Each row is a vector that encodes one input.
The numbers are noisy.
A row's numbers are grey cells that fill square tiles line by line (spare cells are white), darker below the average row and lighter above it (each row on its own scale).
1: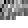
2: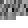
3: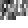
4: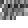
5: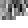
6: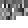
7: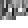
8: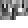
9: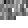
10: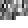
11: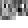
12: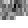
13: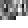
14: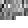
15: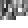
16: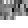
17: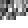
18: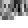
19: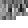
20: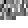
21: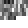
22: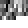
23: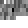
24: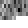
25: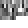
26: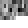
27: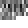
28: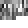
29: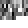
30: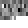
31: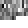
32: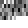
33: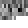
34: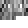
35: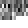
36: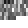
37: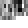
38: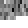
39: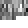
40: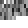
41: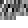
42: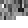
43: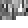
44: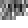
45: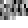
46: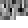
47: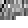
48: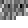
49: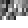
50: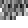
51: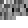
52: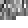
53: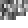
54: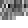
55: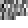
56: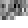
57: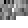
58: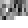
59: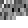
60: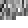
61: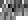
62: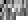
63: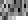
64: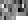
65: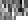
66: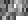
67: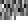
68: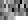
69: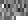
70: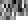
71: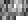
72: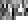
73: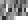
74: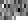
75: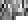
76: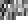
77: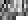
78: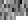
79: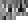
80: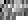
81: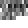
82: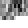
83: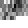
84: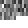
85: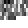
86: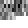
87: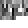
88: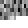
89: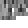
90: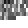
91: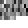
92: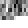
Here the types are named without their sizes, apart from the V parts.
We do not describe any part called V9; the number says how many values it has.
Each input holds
either a point on a line, or three true/false values and a value of V9.
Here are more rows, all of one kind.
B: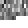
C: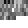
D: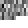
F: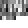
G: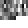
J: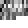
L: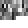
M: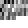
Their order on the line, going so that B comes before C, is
F, J, B, G, L, C, D, M.
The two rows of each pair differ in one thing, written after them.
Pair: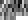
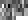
the value of V9
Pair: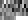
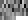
one of the three true/false values
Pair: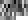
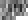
one of the three true/false values
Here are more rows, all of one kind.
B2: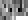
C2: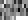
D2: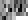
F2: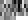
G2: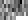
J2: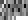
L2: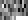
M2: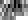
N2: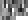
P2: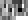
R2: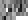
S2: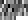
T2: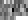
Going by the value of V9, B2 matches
C2, F2, P2 and S2.
